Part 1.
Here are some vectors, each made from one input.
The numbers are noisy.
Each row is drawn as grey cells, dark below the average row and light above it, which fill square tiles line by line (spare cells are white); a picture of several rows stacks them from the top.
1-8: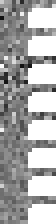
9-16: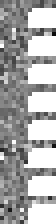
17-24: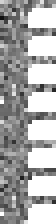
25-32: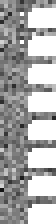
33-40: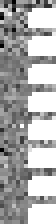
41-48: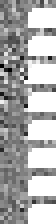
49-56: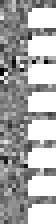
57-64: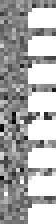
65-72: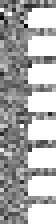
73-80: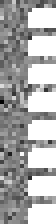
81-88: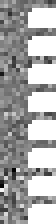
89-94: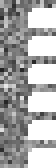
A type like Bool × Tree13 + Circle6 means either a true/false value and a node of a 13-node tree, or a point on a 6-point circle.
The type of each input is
Bool × Bool × Bool.
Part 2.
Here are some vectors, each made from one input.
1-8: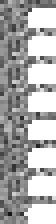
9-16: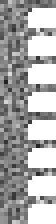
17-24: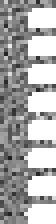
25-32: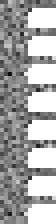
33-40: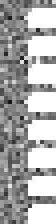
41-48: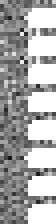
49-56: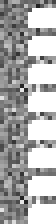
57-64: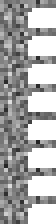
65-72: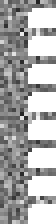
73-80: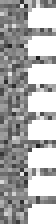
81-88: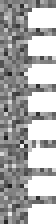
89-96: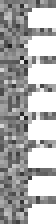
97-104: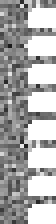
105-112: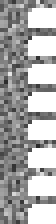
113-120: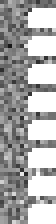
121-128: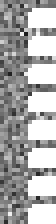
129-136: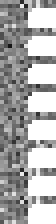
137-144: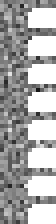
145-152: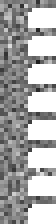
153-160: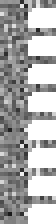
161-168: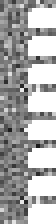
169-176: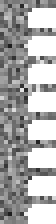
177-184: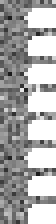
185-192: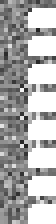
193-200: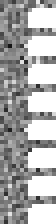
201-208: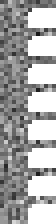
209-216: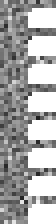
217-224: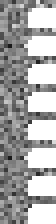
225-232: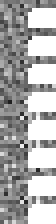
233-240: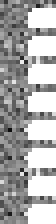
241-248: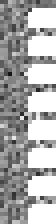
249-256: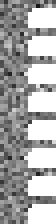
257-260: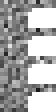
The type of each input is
Line7.
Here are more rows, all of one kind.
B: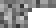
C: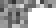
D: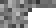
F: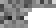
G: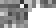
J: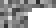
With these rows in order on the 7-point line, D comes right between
B and F.
